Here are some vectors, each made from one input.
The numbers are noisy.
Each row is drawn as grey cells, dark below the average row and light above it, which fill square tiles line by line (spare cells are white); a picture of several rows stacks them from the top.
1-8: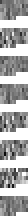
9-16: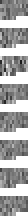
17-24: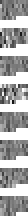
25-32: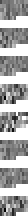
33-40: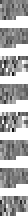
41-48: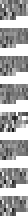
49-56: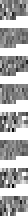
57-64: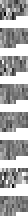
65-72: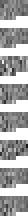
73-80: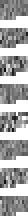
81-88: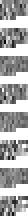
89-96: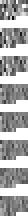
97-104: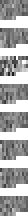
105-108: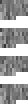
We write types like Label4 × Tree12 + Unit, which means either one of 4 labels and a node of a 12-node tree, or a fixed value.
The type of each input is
Bool × List2(Line5) + Line4.
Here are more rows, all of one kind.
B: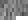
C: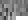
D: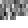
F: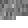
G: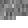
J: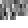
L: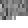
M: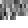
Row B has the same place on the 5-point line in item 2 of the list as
C and M.
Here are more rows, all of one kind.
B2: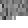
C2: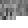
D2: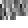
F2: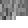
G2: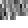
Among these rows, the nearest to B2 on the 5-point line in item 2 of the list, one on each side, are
C2 and F2.
